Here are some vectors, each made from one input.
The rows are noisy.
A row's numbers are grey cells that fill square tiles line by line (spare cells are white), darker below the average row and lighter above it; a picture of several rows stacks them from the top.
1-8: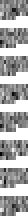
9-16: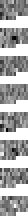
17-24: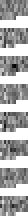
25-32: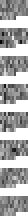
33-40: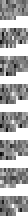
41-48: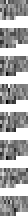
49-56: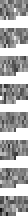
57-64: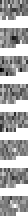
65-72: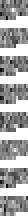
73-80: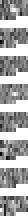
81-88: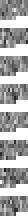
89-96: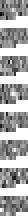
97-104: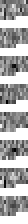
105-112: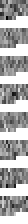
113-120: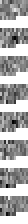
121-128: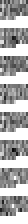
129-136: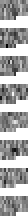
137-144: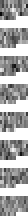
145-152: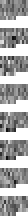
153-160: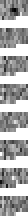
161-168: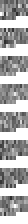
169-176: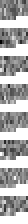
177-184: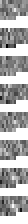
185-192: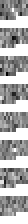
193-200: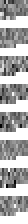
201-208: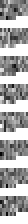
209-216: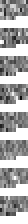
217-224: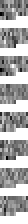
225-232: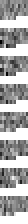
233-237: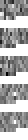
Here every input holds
a point on each of two 3-point lines.
